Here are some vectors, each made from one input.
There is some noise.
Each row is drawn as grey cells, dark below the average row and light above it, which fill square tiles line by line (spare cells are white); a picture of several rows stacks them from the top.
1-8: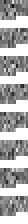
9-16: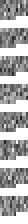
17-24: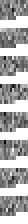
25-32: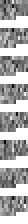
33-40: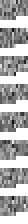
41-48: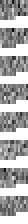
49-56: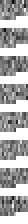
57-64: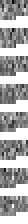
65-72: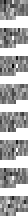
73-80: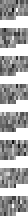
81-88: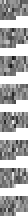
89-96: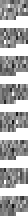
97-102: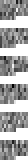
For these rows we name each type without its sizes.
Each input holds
a point on a circle and a label, together with either a point on a circle, or a fixed value.
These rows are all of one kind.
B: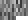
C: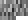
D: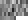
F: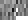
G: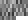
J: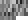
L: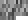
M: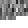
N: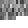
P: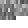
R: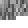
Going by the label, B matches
C, F and R.
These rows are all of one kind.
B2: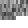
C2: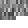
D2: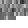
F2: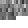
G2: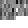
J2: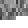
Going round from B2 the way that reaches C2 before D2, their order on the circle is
B2, C2, G2, J2, D2, F2.
